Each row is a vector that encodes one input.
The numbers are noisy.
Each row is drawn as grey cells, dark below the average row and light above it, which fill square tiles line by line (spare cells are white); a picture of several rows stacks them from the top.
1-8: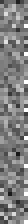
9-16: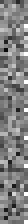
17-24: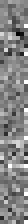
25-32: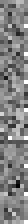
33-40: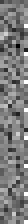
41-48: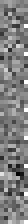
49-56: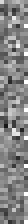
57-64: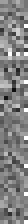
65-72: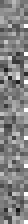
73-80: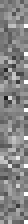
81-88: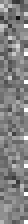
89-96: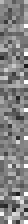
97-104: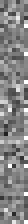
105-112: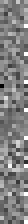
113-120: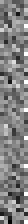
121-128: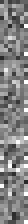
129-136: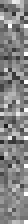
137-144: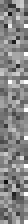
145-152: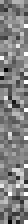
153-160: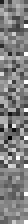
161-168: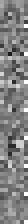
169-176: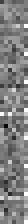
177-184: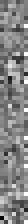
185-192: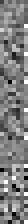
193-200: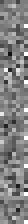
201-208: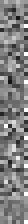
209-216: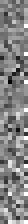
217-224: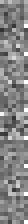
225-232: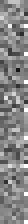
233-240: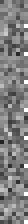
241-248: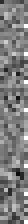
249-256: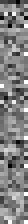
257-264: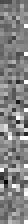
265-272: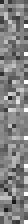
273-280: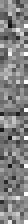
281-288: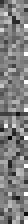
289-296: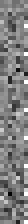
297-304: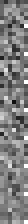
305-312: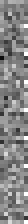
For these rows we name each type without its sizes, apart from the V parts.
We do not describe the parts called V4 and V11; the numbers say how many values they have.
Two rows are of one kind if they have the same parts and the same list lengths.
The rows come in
3 kinds.
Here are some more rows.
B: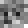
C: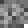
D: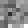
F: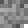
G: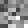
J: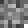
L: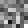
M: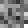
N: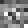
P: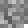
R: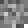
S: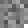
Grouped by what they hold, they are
B, C, D, F, G, J, M, N, P, R
L
S

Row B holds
four true/false values and a value of V11.
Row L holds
a point on a line.
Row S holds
a value of V4 and a value of V11.
